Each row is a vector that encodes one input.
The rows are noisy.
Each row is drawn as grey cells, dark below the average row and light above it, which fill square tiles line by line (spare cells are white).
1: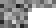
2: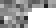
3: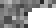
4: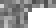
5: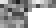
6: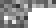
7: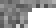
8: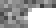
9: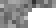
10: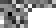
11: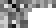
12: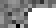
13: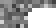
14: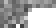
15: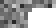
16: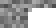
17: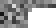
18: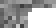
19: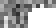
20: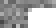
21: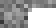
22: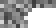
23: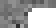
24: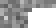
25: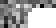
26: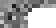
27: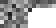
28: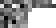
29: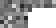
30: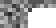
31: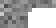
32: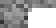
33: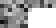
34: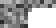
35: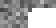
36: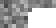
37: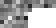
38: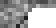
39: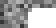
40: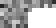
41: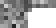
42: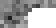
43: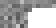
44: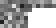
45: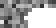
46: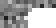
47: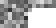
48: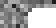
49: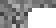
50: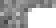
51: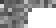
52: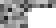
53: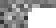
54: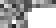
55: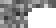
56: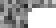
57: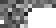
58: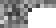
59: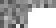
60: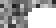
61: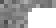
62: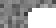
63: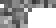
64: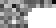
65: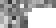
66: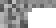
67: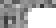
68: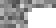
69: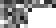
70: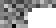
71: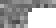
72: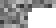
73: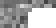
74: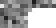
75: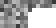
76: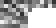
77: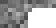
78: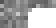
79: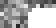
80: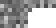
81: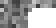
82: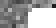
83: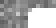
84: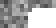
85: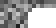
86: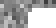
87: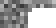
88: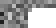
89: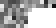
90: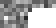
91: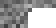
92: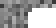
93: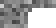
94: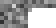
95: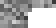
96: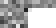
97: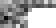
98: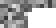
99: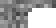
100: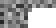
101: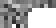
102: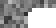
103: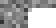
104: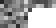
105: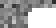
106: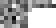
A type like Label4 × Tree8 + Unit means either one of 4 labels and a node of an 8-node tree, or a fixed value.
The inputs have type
Line4 + List2(Line7).
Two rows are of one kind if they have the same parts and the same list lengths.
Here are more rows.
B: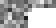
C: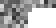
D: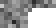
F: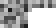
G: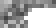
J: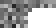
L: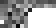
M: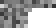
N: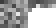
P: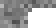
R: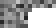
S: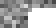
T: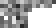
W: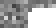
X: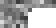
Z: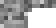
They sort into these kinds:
B, X, Z
C, D, G, J, M, N, P, T, W
F
L, R, S

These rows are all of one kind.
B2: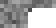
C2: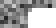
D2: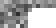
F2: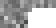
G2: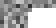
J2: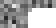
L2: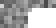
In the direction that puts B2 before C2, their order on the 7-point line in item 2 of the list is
G2, B2, F2, D2, L2, C2, J2.
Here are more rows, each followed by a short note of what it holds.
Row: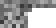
a point on a 4-point line
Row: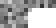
a list of one item
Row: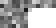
a list of one item
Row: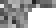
a list of two items
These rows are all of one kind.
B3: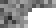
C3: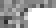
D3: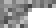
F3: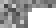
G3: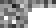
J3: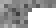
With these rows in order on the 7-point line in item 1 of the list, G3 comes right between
B3 and C3.
